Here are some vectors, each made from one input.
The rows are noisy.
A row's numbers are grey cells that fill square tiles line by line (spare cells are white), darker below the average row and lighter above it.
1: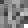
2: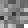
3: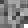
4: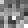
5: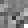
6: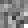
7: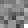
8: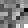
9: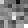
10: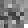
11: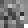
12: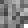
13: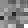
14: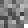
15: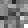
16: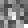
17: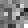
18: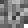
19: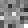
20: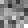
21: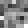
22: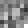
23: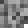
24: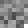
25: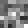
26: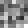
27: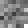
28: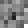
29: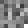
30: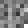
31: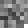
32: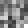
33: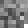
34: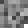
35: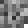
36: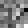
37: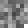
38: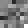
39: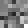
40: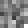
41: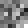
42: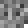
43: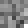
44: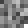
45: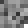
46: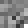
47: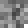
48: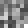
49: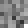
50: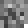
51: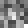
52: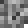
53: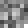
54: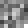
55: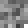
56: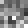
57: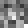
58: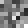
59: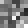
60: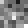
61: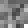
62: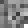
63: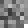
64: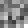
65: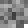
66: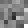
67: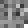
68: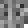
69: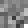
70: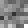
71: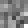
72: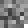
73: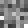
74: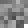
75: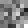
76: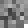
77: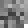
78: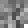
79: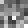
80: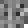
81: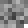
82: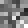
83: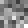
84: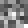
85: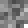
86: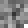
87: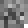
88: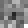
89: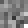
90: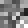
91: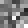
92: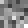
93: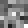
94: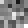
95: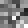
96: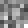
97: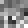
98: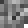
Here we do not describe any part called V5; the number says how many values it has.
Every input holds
a point on a 4-point line and a true/false value, together with either a point on a 4-point line, or a value of V5.
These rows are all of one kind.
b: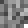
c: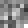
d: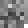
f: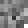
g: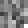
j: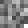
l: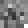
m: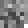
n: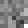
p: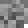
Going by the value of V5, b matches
d, j, m and n.
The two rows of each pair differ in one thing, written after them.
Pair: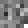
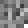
the place on one of the two 4-point lines
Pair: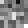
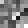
the place on one of the two 4-point lines
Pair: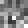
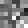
the place on one of the two 4-point lines
